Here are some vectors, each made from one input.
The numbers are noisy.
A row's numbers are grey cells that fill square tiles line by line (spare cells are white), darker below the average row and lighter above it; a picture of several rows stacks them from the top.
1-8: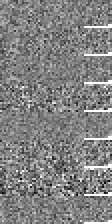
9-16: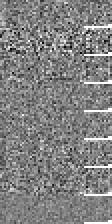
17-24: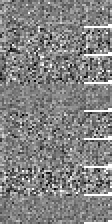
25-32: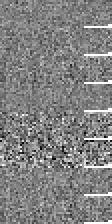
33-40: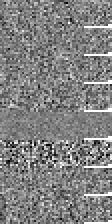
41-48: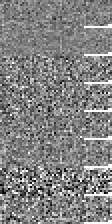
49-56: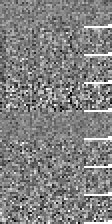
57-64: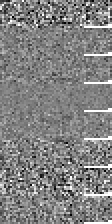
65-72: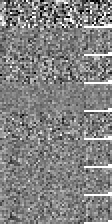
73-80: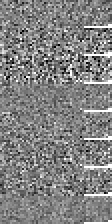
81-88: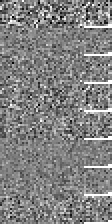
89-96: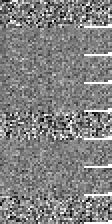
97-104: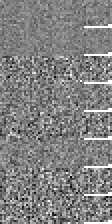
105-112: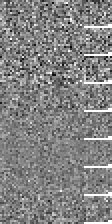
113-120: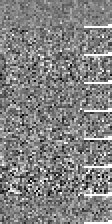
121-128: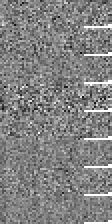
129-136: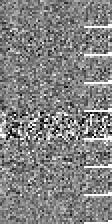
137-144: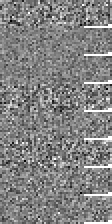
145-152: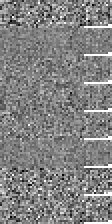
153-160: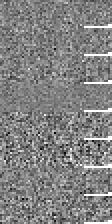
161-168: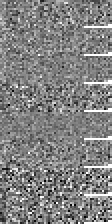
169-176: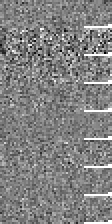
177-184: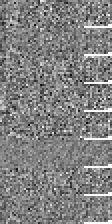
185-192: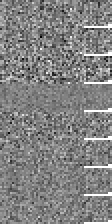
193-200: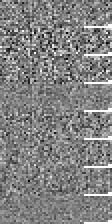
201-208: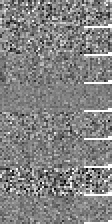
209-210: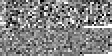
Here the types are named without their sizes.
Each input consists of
either a point on each of two circles, or a point on a line.
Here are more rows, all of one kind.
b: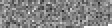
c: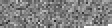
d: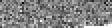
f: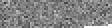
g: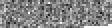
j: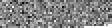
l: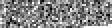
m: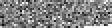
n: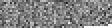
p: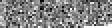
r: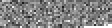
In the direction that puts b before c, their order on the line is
f, r, n, g, m, l, b, p, j, d, c.
